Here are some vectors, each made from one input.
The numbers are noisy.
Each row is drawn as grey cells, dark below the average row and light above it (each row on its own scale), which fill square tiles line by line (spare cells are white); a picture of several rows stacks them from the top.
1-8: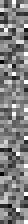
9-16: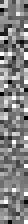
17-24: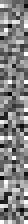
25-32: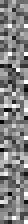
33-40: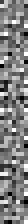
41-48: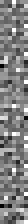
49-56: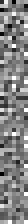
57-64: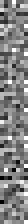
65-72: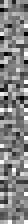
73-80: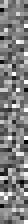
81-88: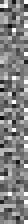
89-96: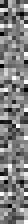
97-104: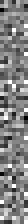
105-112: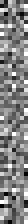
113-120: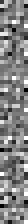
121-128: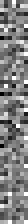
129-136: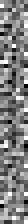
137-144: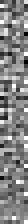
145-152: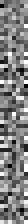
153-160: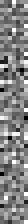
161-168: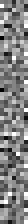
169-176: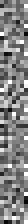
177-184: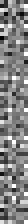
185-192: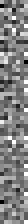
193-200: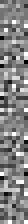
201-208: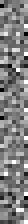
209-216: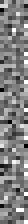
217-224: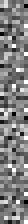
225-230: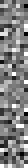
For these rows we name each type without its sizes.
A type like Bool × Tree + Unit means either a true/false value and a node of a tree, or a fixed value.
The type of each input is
Bool × Bool × Bool + Label × (Line × Line + Unit).
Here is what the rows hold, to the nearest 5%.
About 50% of them hold a label, together with either a fixed value, or a point on each of two lines. The rest hold three true/false values.
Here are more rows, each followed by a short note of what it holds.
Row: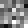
a label and a point on each of two lines
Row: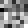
a label and a point on each of two lines
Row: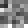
three true/false values
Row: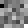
three true/false values
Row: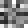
three true/false values
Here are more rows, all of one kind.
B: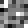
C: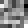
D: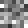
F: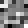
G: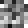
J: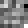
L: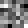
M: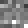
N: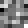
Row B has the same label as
F and N.
